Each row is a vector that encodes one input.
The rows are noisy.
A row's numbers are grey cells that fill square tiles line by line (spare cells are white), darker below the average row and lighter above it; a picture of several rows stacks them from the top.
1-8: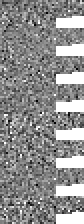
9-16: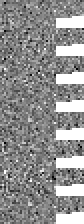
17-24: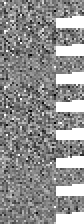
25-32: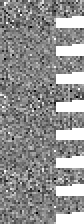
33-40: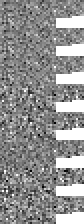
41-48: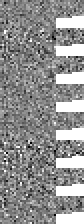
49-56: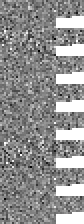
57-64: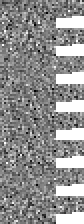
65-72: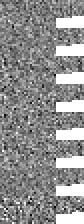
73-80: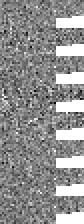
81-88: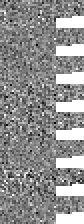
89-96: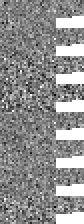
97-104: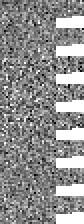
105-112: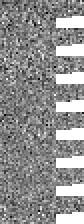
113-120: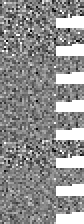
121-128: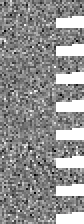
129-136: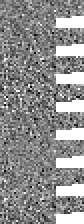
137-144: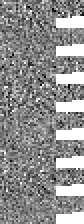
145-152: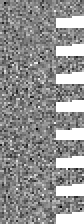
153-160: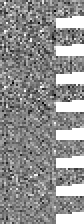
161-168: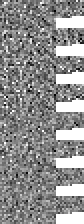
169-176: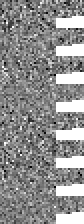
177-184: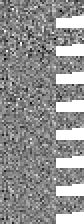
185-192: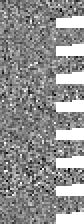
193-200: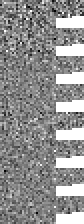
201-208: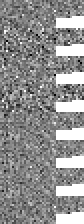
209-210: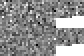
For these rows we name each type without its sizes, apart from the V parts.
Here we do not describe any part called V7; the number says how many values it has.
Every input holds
a value of V7, together with either three true/false values, or a list of points on a line.
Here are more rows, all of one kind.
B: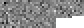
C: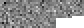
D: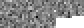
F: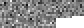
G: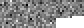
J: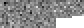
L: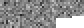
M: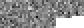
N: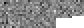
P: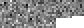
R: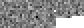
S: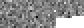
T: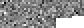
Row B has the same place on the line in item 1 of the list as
D, G, N and S.
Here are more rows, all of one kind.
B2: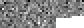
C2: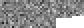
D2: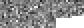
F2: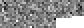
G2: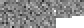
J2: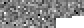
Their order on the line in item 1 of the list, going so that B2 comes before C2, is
D2, F2, G2, B2, J2, C2.
